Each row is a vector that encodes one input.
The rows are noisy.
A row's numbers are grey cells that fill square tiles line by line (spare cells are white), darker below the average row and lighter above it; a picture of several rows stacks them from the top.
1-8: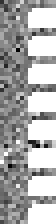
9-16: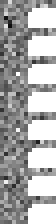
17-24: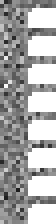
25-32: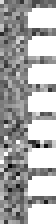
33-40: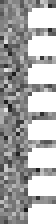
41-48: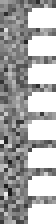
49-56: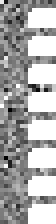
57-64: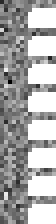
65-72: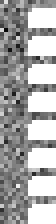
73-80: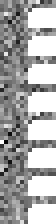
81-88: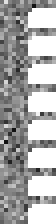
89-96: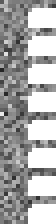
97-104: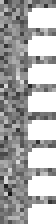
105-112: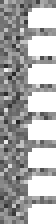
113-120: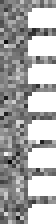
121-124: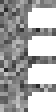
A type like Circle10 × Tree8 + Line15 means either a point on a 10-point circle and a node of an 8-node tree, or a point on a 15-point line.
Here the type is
List2(Line4 + Line5).
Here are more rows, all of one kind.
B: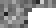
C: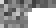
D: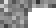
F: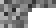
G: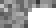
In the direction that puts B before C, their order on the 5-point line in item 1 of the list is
D, G, B, C, F.
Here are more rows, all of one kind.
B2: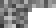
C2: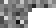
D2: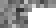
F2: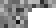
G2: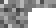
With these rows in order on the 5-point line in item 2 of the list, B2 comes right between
C2 and G2.
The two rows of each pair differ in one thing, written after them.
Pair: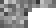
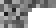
the place on the 5-point line in item 1 of the list
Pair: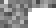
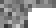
the place on the 5-point line in item 2 of the list
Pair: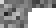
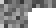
the place on the 5-point line in item 2 of the list
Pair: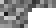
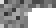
the place on the 5-point line in item 2 of the list
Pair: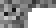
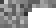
the place on the 5-point line in item 1 of the list
